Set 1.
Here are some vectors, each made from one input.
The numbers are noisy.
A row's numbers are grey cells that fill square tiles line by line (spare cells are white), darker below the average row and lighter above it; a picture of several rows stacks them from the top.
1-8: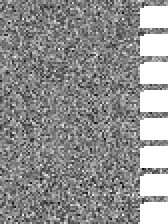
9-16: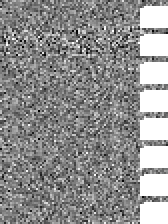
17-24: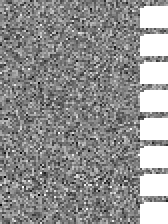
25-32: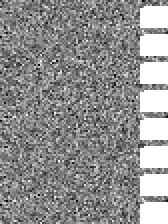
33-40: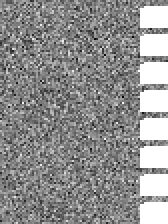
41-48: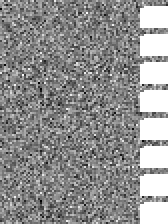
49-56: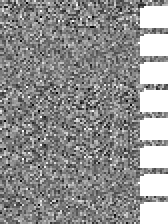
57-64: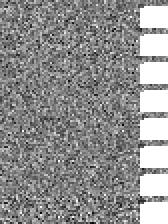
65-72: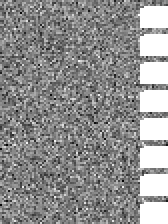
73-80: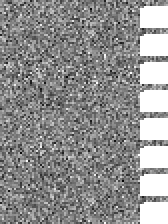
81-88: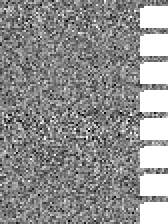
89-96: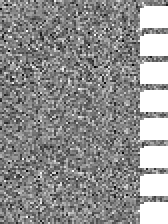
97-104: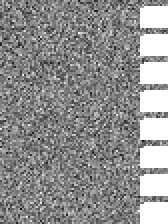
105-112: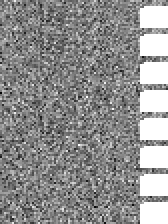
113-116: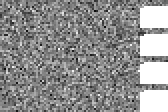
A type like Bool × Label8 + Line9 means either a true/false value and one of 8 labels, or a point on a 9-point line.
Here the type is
Circle11.
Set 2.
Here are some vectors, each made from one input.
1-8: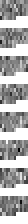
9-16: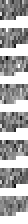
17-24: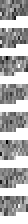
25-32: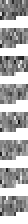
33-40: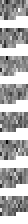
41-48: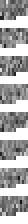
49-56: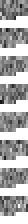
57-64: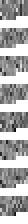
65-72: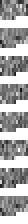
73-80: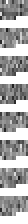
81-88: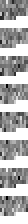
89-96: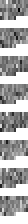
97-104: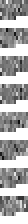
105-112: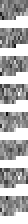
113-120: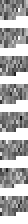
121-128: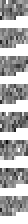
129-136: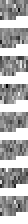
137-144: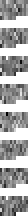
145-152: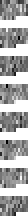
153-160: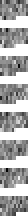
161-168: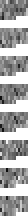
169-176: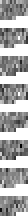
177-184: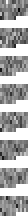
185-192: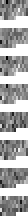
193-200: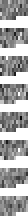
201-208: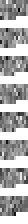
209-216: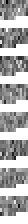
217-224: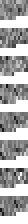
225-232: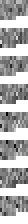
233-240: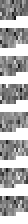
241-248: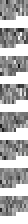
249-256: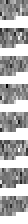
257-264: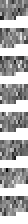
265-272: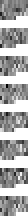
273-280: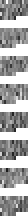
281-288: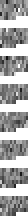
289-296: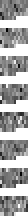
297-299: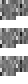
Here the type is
Line8 × Line17.
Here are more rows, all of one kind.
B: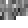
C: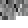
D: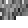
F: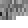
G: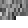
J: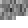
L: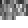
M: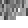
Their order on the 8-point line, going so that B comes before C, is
G, D, B, J, F, C, M, L.
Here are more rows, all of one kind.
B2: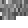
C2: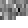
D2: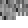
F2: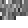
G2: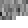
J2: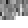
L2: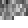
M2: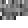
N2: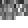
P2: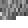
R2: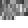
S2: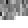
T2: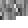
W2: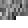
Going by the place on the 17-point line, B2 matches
C2, G2, P2 and S2.
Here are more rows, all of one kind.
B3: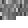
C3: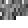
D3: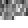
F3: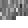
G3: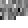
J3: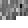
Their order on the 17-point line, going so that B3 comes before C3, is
J3, D3, F3, B3, G3, C3.
